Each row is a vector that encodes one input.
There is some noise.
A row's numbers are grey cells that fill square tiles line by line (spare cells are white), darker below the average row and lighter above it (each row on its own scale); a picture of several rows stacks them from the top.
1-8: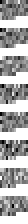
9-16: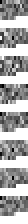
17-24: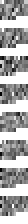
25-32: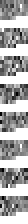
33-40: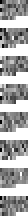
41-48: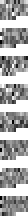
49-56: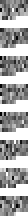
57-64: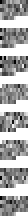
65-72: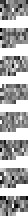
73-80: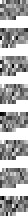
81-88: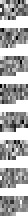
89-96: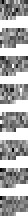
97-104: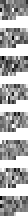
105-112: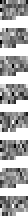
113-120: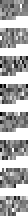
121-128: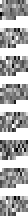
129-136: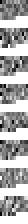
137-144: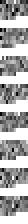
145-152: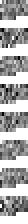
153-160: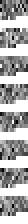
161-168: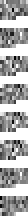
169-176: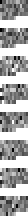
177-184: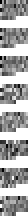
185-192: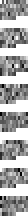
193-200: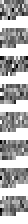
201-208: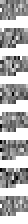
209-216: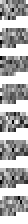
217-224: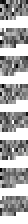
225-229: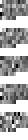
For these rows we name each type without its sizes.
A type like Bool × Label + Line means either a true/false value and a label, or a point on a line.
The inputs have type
Bool × List(Line).
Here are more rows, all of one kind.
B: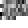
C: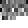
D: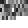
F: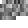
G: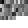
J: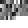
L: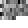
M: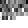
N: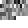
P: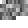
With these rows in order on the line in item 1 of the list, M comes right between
C and F.
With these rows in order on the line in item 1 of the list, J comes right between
B and G.
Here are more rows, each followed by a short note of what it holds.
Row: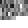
a true/false value, together with the empty list
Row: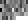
a true/false value, together with a list of two items
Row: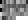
a true/false value, together with a list of one item
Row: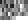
a true/false value, together with the empty list
